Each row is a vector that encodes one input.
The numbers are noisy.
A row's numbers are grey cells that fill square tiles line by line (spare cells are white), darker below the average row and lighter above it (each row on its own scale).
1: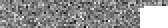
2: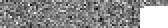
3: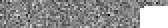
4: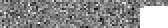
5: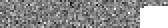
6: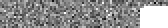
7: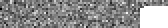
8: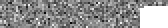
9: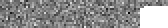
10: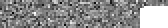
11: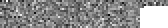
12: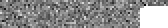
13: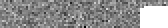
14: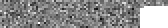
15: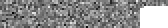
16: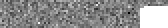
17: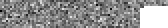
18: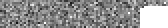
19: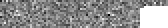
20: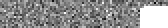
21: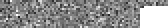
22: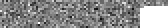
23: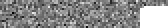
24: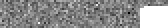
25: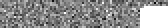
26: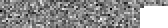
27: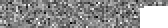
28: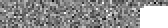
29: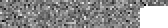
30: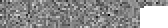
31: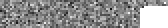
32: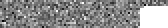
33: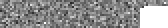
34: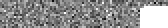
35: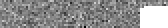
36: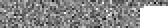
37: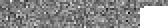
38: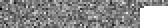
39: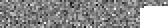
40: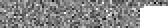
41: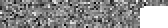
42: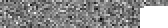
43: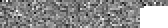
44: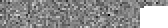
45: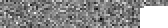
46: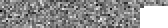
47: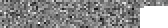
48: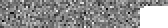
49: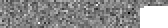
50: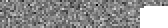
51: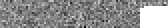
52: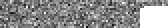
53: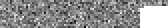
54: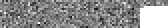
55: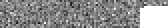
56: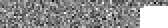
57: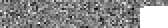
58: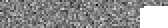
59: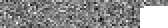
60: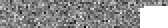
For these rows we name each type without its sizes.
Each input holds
a list of points on a line.
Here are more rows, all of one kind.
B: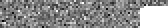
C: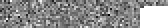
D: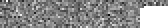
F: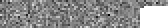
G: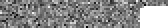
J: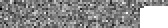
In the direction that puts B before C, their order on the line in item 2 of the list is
D, G, B, F, C, J.
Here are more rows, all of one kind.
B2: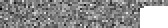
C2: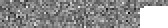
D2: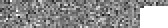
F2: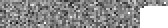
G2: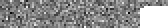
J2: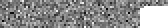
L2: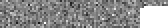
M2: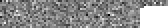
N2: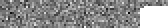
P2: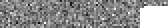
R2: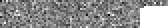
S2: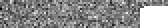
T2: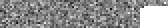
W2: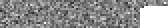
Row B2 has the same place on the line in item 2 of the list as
G2, N2 and T2.
